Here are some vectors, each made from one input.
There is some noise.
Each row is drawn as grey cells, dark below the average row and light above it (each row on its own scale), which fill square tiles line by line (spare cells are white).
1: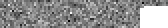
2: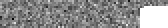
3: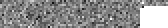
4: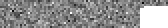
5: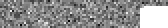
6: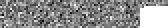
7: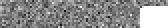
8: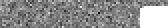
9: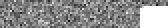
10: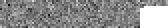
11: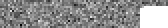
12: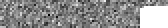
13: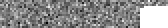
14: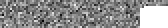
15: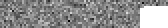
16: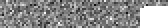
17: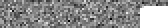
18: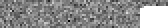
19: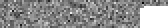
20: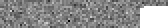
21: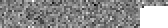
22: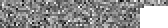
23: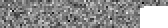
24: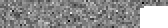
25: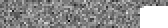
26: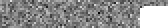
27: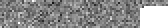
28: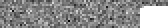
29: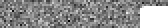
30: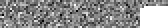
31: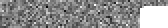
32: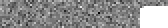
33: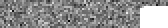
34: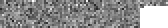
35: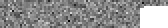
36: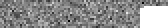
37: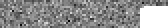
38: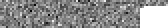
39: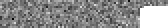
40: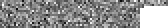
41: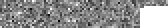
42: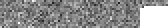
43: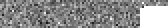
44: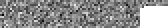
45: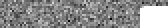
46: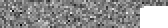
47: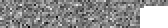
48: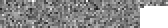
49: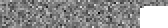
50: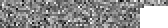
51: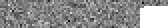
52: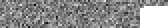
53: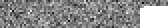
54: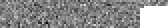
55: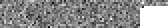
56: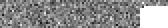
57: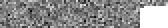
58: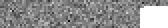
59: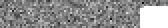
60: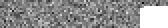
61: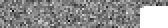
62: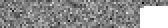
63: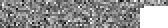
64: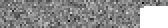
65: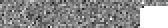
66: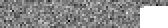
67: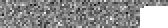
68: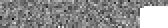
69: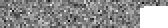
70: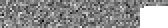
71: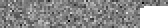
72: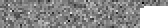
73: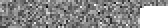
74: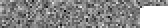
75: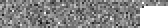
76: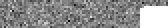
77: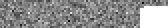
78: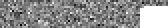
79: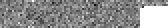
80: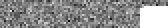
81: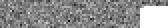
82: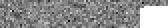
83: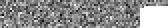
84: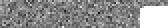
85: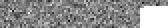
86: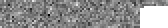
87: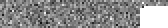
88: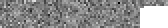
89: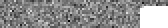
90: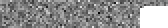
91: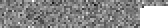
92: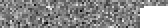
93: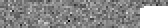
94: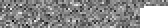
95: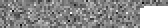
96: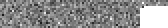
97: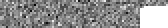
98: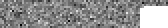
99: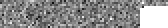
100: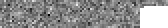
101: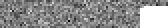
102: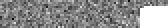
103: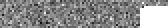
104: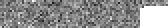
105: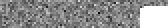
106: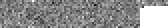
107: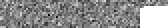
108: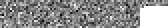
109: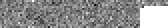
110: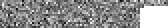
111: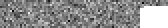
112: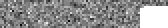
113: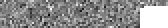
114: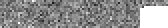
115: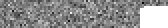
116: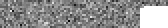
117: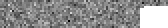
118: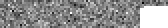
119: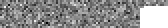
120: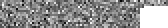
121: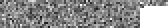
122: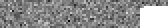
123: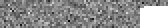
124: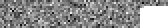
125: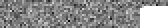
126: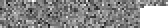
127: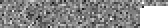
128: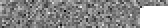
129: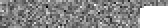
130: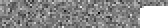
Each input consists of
either a point on a 5-point line, or three true/false values, or a list of up to two points on a 6-point circle.
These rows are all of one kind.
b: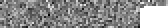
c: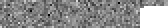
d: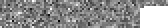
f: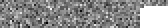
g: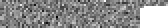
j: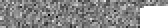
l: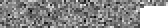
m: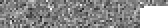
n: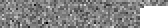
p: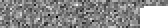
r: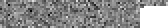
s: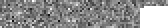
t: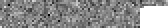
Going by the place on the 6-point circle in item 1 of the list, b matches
l and m.
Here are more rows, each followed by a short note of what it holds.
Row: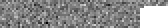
a list of two items
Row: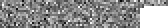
the empty list
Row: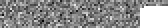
a list of one item
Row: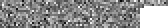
the empty list
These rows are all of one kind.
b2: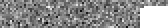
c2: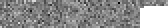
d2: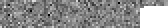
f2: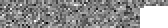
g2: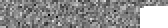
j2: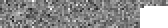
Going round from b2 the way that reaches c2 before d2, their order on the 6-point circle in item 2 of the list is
b2, j2, f2, c2, d2, g2.
